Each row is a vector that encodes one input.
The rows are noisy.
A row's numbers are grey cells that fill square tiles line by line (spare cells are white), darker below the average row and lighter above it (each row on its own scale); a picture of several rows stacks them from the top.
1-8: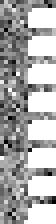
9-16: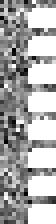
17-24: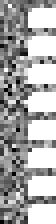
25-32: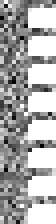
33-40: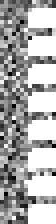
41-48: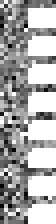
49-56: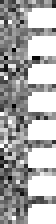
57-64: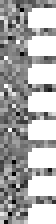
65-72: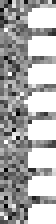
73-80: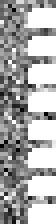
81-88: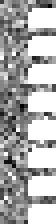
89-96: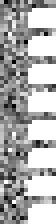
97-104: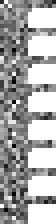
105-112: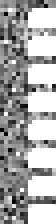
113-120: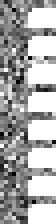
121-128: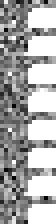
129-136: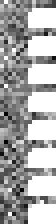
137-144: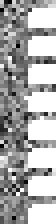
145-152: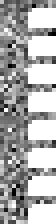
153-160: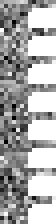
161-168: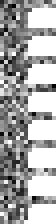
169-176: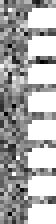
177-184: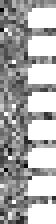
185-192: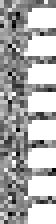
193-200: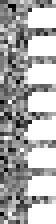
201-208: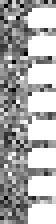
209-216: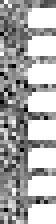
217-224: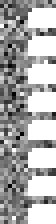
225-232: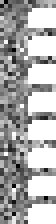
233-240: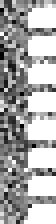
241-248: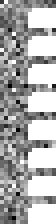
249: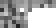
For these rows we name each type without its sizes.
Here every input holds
five true/false values.
